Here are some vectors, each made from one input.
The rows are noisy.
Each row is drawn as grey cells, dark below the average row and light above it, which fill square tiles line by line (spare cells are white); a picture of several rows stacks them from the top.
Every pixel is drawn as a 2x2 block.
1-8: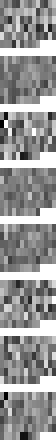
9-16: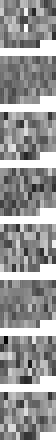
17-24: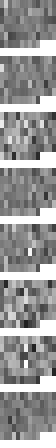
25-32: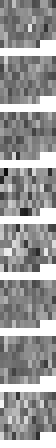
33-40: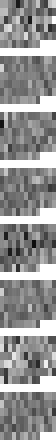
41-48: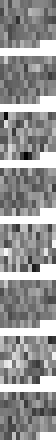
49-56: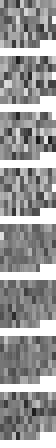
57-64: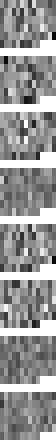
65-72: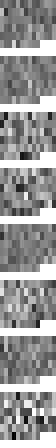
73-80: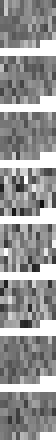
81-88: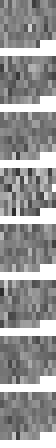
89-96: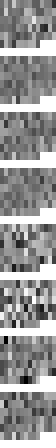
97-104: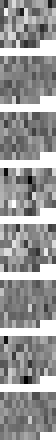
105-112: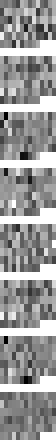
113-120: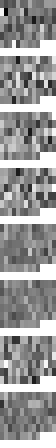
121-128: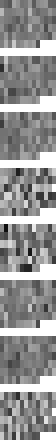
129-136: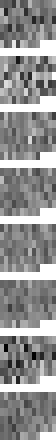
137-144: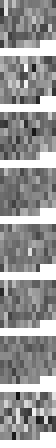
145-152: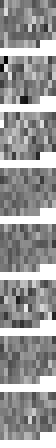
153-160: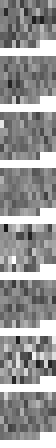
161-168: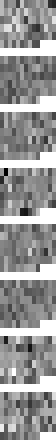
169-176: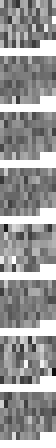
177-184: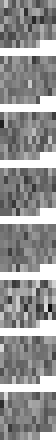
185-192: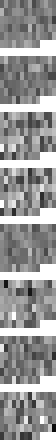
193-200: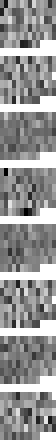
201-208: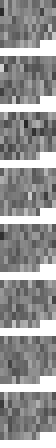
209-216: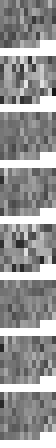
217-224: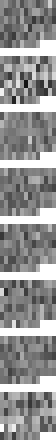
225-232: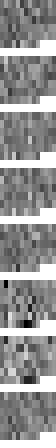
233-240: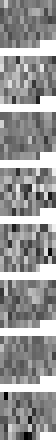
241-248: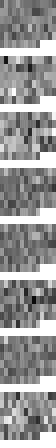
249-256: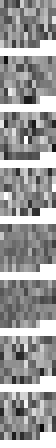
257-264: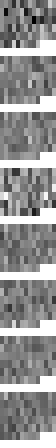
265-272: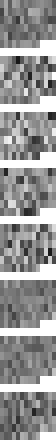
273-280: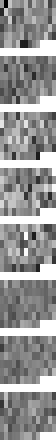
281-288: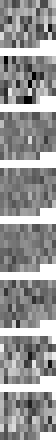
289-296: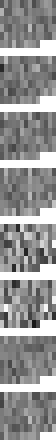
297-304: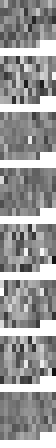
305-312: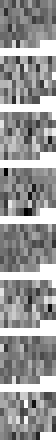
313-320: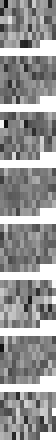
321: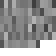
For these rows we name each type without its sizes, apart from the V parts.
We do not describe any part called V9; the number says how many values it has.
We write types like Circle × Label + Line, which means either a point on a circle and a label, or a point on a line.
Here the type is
Circle + Line × V9.
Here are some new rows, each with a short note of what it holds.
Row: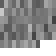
a point on a line and a value of V9
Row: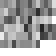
a point on a circle
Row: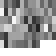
a point on a circle
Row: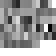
a point on a circle
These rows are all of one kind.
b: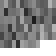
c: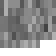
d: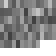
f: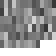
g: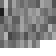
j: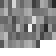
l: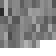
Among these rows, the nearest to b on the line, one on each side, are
c and l.
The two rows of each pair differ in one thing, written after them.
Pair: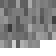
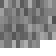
the value of V9
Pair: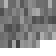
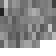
the place on the line
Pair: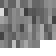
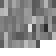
the value of V9
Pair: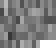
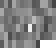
the place on the line
